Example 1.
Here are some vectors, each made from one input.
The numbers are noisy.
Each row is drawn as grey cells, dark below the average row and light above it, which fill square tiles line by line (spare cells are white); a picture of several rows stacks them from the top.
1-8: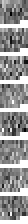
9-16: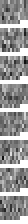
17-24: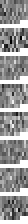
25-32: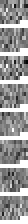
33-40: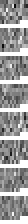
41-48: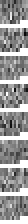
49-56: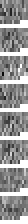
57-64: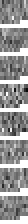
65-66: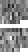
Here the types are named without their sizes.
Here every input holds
either a point on a line, or three true/false values.
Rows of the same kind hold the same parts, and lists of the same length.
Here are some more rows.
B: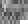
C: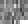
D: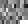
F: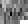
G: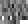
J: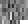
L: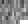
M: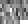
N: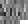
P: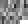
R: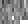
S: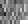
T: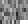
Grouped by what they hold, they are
B, C, F, L, M, N, R, S, T
D, G, J, P

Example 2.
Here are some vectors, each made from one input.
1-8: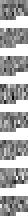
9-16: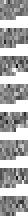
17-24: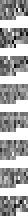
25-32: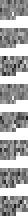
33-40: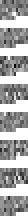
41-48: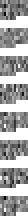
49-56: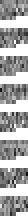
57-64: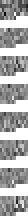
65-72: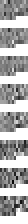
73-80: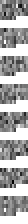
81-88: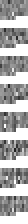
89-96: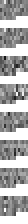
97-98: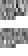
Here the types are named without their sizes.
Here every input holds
three true/false values, together with either a fixed value, or a node of a tree.
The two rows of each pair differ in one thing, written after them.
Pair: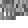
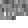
one of the three true/false values
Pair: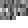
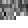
the node of the tree
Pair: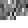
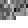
one of the three true/false values
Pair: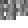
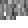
one of the three true/false values
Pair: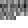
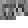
the node of the tree
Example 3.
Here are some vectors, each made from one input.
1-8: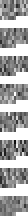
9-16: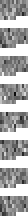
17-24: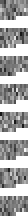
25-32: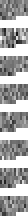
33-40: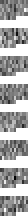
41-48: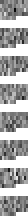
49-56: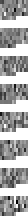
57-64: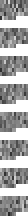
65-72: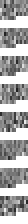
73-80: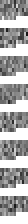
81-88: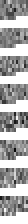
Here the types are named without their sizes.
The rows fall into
2 kinds.
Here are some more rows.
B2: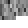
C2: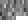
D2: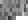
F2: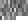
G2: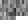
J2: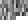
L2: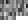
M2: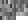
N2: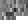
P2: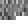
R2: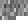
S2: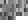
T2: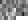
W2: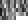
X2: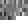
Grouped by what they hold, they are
B2, C2, D2, P2, S2, W2, X2
F2, G2, J2, L2, M2, N2, R2, T2

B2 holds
a point on a line.
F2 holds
a point on a line and three true/false values.
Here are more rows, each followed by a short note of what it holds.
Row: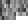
a point on a line
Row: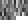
a point on a line
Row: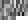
a point on a line and three true/false values
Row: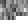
a point on a line and three true/false values
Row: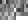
a point on a line and three true/false values
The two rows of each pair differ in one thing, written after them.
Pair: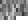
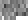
the place on the line
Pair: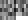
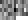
one of the three true/false values
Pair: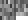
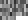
the place on the line
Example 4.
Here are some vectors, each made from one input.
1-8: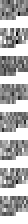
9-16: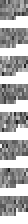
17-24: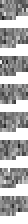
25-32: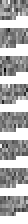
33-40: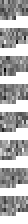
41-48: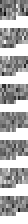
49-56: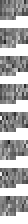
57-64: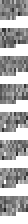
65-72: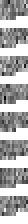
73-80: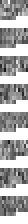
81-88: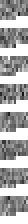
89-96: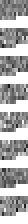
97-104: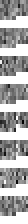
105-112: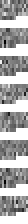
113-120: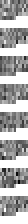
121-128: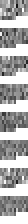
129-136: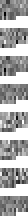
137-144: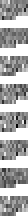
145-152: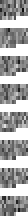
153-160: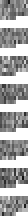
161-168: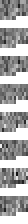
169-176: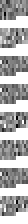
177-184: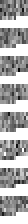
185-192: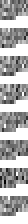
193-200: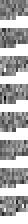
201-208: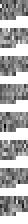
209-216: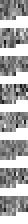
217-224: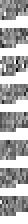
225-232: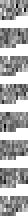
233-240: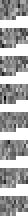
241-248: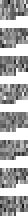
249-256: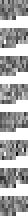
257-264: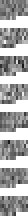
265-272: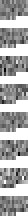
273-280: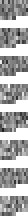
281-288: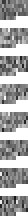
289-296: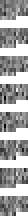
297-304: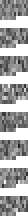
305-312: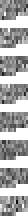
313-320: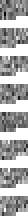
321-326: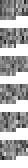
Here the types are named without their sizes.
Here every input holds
either a label, or a point on a line.
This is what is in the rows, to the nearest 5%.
About 65% of them hold a label. The rest hold a point on a line.
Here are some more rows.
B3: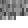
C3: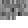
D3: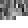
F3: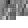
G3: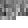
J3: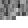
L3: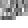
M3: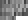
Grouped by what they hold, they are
B3, C3, D3, F3, G3, J3, M3
L3

